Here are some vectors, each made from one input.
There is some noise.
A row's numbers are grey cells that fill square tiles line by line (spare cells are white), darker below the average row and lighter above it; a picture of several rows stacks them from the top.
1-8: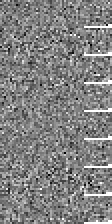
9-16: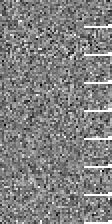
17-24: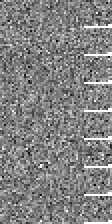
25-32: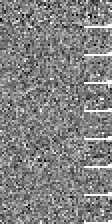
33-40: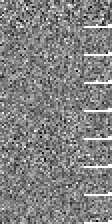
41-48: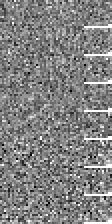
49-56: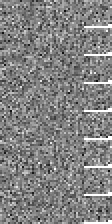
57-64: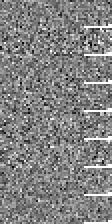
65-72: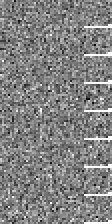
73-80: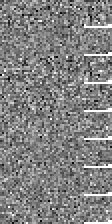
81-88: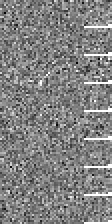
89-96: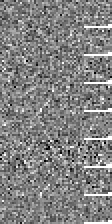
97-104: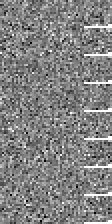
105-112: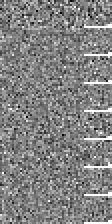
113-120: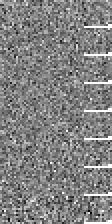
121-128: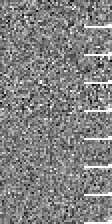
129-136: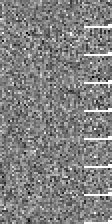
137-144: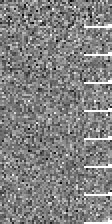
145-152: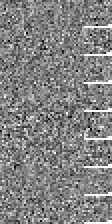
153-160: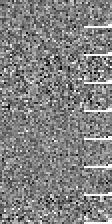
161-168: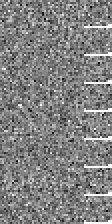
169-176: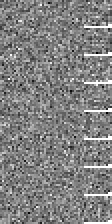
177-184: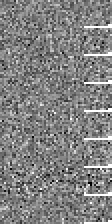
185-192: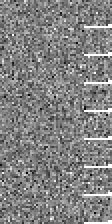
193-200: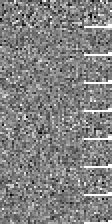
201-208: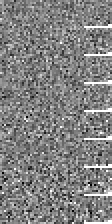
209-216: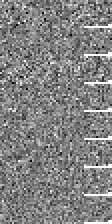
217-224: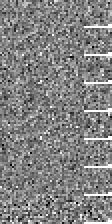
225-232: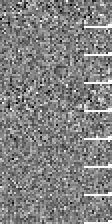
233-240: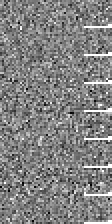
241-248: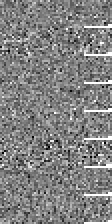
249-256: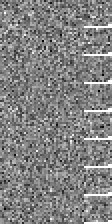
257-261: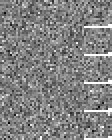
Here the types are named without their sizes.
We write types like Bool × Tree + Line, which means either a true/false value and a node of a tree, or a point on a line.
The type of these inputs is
Line × (Line + List(Circle)).
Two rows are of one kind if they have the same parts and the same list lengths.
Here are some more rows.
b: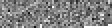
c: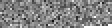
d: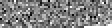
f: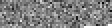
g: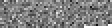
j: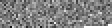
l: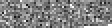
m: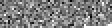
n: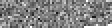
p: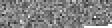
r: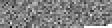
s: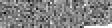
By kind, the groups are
b
c, l, p
d, m
f
g, j, n, r, s

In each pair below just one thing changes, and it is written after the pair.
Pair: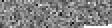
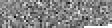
the place on the line
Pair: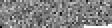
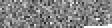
the place on the line
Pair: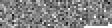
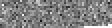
the place on the line
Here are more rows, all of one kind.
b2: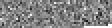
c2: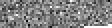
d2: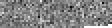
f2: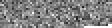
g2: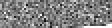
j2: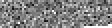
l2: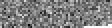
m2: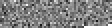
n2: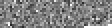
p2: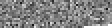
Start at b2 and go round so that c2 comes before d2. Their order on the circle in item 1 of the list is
b2, p2, n2, f2, g2, l2, c2, m2, d2, j2.
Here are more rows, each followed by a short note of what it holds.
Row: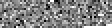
a point on each of two lines
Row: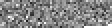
a point on a line, together with a list of one item
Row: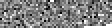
a point on each of two lines
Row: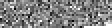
a point on each of two lines
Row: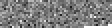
a point on a line, together with a list of three items
